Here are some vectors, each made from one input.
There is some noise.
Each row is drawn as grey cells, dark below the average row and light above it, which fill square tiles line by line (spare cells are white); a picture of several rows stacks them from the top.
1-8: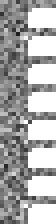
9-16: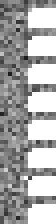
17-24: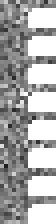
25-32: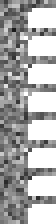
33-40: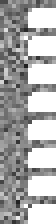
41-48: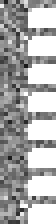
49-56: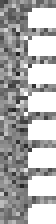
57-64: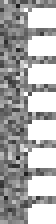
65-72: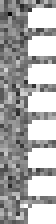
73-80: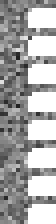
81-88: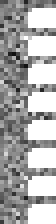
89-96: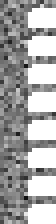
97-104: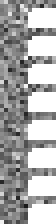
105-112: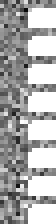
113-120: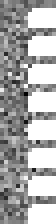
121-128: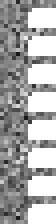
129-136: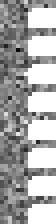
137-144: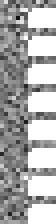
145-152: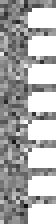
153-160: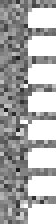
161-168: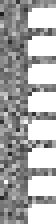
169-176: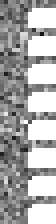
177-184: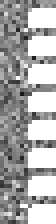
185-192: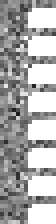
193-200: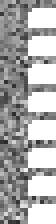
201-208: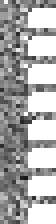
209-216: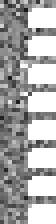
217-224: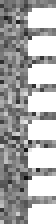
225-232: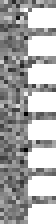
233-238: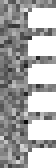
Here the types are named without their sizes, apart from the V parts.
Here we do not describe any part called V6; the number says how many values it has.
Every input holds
a point on a line and a value of V6, together with either a fixed value, or three true/false values.
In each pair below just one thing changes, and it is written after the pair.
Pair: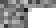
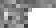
one of the three true/false values
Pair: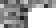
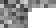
the value of V6
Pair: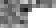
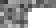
one of the three true/false values
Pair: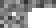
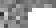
one of the three true/false values
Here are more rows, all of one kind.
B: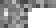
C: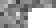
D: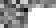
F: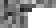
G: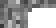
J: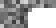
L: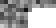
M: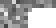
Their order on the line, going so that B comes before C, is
B, D, J, L, M, C, G, F.
